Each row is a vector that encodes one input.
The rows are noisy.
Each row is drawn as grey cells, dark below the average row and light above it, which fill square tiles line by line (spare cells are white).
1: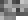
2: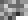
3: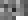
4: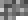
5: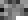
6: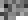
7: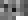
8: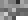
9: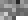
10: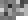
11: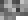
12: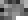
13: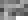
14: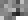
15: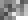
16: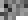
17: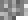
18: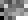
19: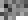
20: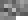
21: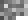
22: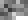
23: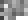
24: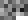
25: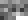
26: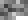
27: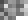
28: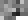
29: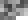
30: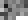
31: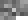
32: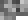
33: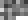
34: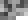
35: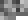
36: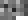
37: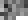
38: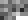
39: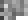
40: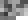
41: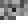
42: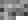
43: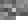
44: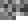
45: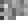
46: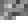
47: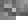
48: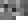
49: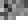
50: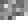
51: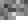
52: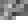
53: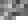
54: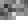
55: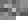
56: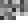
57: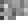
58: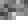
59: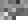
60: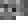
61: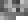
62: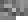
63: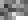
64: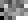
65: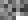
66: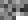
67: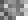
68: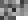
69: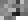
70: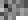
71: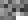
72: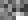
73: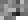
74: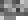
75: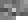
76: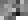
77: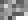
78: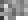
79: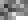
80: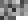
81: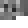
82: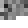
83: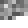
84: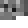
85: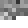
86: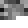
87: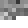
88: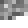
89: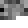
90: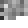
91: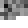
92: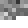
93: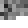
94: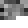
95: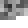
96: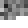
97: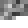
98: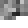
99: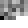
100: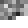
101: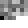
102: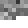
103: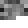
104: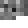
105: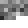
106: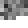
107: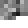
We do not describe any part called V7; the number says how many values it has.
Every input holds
a true/false value, together with either a point on a 6-point circle, or a value of V7.
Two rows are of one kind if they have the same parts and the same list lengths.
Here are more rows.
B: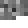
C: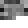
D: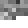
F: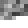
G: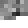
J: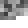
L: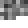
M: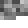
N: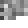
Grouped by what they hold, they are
B, J, L
C, D, F, G, M, N

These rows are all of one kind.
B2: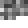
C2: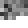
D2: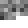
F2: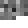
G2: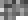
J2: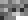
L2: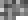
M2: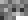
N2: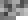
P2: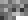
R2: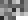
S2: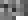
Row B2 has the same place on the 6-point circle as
G2 and L2.
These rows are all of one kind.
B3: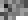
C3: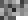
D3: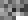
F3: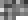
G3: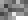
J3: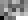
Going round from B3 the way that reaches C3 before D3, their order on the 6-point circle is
B3, F3, C3, D3, J3, G3.
